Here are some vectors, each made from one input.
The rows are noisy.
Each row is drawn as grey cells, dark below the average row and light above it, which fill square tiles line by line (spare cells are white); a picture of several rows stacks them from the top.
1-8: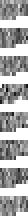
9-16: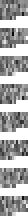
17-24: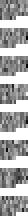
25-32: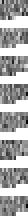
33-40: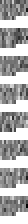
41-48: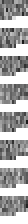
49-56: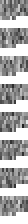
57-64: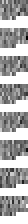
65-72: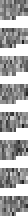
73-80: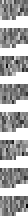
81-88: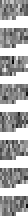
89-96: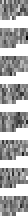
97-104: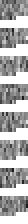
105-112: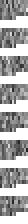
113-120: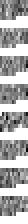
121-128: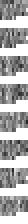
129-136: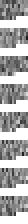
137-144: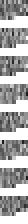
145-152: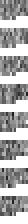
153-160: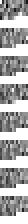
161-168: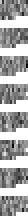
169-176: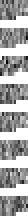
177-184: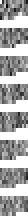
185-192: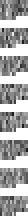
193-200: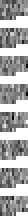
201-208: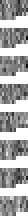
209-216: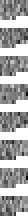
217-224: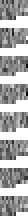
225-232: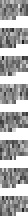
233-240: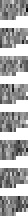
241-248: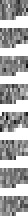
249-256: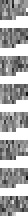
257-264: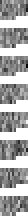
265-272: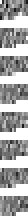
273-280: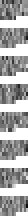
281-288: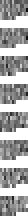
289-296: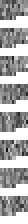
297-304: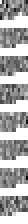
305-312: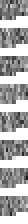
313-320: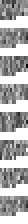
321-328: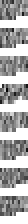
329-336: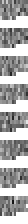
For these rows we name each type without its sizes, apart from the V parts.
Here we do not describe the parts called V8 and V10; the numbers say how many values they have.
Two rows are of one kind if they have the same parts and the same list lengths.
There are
5 kinds of row.
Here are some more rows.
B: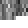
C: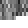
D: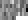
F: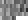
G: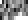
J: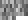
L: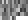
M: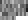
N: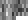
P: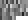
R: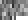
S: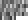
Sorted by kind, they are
B, C, N
D, J, M
F, L
G
P, R, S

